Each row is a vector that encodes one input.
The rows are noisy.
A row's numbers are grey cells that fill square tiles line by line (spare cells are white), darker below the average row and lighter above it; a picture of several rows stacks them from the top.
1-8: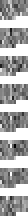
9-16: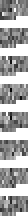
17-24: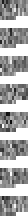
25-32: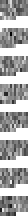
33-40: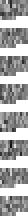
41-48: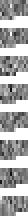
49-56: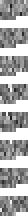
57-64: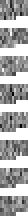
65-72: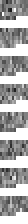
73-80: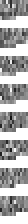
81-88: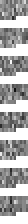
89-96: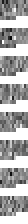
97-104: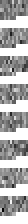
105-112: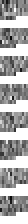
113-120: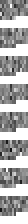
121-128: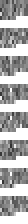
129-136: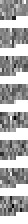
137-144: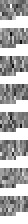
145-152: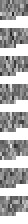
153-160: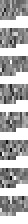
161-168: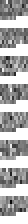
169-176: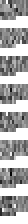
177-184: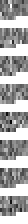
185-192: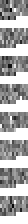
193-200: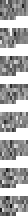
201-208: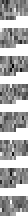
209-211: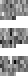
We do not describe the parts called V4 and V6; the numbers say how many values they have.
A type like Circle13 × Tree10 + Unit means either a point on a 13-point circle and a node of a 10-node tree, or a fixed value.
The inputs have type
Bool × Tree8 + Line8 × V6 + V4.
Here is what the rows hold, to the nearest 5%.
About 40% of them hold a point on an 8-point line and a value of V6. About 45% of them hold a node of an 8-node tree and a true/false value. The rest hold a value of V4.
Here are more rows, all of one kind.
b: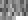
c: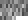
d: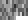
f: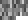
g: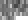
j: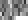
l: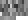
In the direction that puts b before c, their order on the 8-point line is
b, c, d, f, g, j, l.
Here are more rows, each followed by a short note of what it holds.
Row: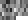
a value of V4
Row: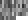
a node of an 8-node tree and a true/false value
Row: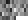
a value of V4
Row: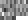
a node of an 8-node tree and a true/false value
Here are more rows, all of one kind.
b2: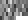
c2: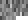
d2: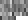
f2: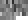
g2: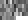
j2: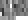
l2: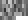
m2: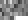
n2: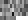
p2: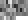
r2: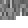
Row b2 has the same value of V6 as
g2, l2, m2 and p2.
